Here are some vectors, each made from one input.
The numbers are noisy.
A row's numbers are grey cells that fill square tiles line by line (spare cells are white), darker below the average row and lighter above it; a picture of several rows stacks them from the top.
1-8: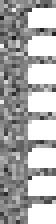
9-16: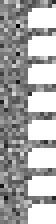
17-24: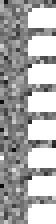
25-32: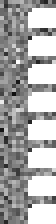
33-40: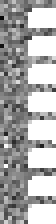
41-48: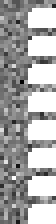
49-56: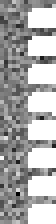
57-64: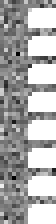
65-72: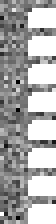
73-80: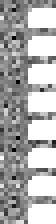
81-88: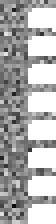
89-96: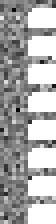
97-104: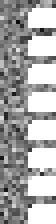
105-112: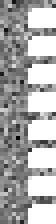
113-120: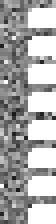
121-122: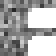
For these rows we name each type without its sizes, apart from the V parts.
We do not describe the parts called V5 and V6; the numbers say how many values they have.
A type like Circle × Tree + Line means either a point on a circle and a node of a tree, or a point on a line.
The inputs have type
(Bool × V5 + V6) × Line.
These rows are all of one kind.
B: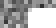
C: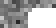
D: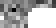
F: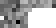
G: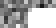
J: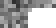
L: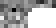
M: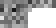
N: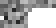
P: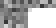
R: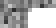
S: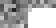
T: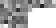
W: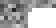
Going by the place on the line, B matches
G, P and R.
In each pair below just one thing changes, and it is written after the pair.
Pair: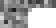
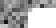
the true/false value
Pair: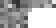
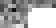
the place on the line
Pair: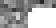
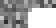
the place on the line
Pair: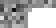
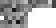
the true/false value
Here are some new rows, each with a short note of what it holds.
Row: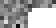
a point on a line and a value of V6
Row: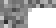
a point on a line, a true/false value and a value of V5
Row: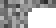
a point on a line and a value of V6
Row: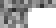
a point on a line, a true/false value and a value of V5
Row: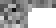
a point on a line, a true/false value and a value of V5
